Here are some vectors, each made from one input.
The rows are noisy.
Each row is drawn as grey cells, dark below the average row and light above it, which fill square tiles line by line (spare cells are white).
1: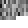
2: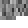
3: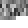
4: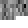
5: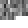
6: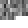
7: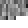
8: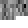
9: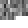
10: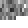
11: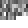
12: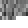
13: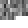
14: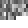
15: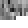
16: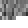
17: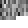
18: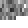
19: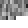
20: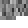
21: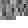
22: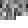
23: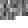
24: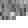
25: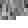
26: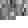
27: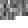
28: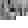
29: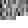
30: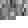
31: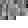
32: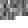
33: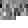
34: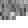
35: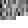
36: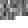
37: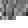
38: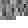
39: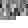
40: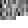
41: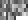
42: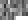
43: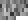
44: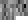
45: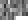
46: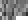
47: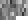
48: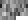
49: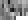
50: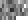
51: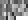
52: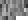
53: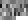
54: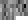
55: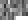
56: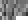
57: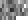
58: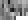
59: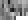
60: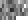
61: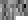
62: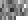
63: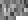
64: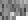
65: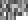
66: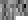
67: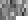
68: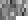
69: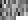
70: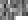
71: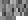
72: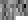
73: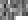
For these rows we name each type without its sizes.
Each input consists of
either a fixed value, or a point on each of two lines, or three true/false values.
